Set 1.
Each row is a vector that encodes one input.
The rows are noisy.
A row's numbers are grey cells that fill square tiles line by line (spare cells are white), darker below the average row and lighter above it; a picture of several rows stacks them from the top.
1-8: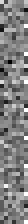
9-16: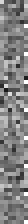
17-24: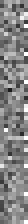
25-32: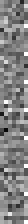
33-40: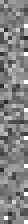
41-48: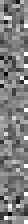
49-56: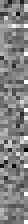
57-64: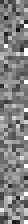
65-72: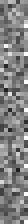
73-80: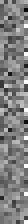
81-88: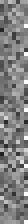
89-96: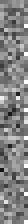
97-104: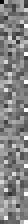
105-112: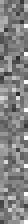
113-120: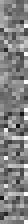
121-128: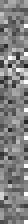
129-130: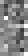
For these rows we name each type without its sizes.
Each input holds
a node of a tree.
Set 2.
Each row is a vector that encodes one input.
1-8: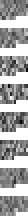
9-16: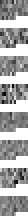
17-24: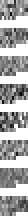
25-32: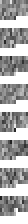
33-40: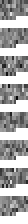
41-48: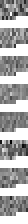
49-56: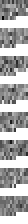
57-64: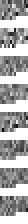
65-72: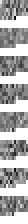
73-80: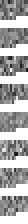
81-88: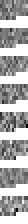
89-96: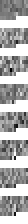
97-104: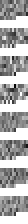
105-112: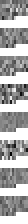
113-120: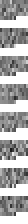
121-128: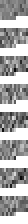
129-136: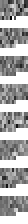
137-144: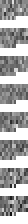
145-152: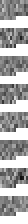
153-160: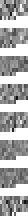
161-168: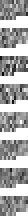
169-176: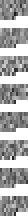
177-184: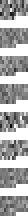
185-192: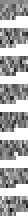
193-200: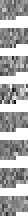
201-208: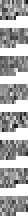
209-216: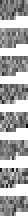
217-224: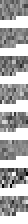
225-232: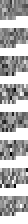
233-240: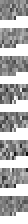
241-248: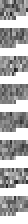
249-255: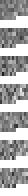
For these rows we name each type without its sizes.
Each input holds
a point on a line.
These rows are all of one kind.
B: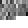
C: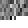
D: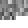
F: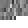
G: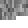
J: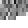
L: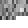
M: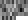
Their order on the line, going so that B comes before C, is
L, D, B, M, F, C, J, G.
